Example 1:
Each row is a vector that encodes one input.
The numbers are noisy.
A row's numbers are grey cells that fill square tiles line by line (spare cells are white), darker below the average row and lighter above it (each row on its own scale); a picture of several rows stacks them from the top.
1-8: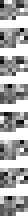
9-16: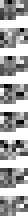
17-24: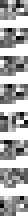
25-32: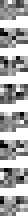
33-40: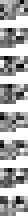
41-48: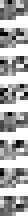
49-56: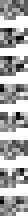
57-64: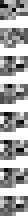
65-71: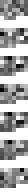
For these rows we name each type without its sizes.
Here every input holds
a list of points on a line.
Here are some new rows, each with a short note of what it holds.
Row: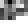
a list of one item
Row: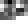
a list of one item
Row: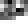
a list of one item
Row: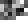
a list of one item
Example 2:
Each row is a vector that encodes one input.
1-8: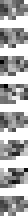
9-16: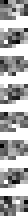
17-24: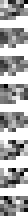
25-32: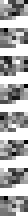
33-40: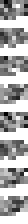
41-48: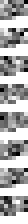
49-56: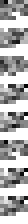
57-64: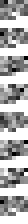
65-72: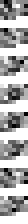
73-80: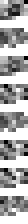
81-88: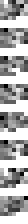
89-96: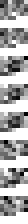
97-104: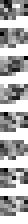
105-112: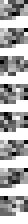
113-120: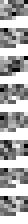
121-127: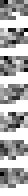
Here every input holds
either a point on each of two 3-point lines, or a point on a 9-point line.
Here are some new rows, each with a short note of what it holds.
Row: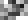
a point on each of two 3-point lines
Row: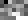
a point on a 9-point line
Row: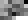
a point on each of two 3-point lines
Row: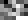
a point on a 9-point line
